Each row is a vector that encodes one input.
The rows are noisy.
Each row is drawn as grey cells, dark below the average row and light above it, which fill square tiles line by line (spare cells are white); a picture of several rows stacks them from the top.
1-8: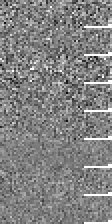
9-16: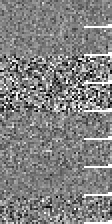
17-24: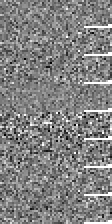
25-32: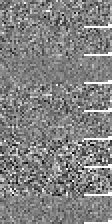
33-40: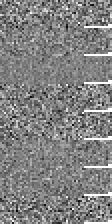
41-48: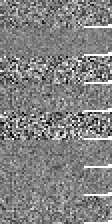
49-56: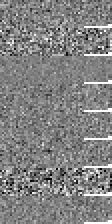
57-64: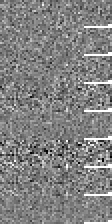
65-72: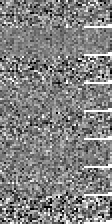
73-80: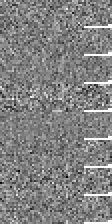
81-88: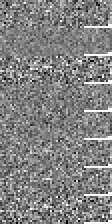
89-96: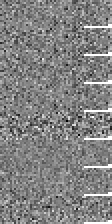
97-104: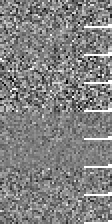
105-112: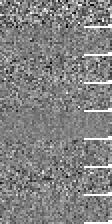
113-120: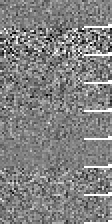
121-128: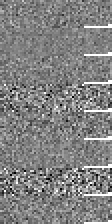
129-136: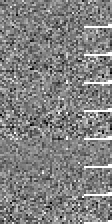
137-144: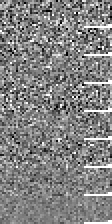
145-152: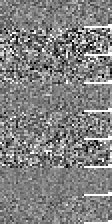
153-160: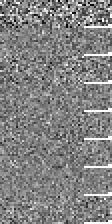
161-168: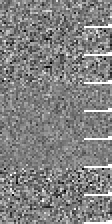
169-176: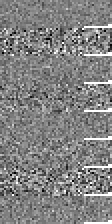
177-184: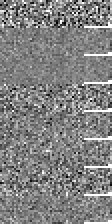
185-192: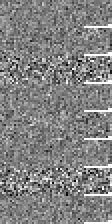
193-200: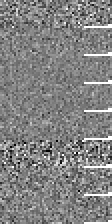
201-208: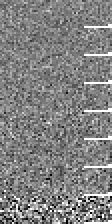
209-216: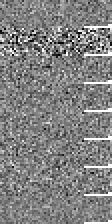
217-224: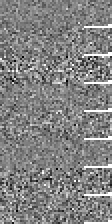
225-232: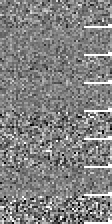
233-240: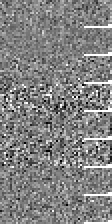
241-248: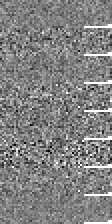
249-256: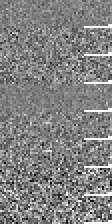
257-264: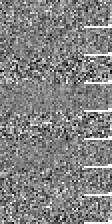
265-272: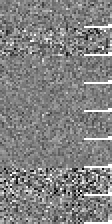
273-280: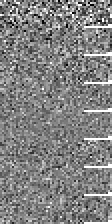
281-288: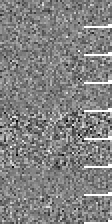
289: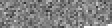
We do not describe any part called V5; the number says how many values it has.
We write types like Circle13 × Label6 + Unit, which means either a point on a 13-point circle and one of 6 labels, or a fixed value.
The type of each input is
(Bool × Circle10 + Unit) × Line7 + Circle8 × V5.
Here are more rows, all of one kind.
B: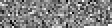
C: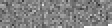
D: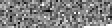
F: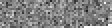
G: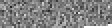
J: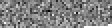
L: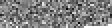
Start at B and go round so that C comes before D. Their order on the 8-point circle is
B, C, L, D, G, F, J.
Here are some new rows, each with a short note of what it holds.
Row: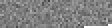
a point on a 10-point circle, a point on a 7-point line and a true/false value
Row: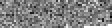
a point on a 10-point circle, a point on a 7-point line and a true/false value
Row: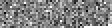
a point on an 8-point circle and a value of V5
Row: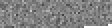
a point on a 10-point circle, a point on a 7-point line and a true/false value
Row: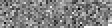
a point on an 8-point circle and a value of V5
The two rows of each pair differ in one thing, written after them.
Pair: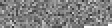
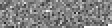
the place on the 7-point line
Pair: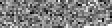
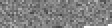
the place on the 7-point line
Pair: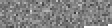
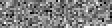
the place on the 10-point circle
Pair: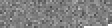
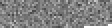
the place on the 10-point circle
